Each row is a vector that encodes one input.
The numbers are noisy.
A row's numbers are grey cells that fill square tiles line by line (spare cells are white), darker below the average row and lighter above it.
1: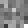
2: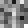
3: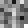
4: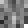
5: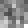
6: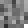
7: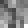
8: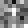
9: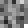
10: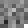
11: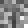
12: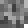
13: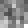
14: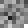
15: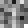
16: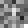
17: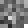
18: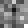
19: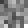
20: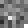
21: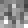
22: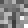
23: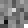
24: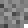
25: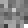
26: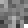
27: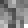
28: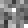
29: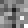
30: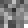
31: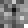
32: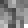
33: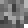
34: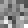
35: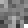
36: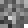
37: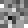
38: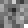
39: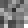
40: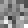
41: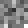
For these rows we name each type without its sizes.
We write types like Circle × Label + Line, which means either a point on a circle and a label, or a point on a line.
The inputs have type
Bool × Bool × Bool × Line × Line.
